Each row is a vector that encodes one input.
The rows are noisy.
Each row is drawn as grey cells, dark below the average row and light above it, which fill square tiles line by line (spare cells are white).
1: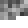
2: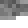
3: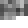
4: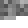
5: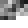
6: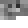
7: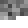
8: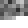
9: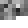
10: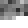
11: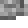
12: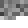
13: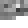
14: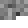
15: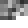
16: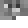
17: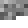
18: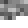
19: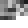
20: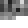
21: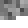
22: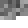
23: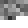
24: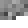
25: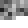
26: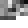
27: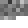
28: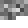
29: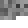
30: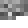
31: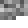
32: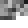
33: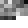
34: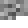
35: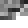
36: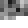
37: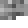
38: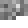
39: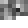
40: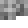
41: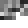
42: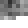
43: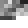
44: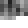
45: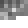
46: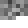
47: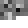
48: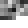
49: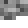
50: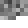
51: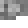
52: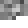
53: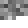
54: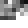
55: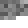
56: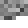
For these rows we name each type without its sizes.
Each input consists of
a point on a line, together with either a fixed value, or three true/false values.
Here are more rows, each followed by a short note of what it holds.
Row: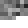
a point on a line and three true/false values
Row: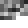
a point on a line
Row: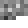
a point on a line and three true/false values
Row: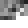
a point on a line
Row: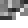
a point on a line
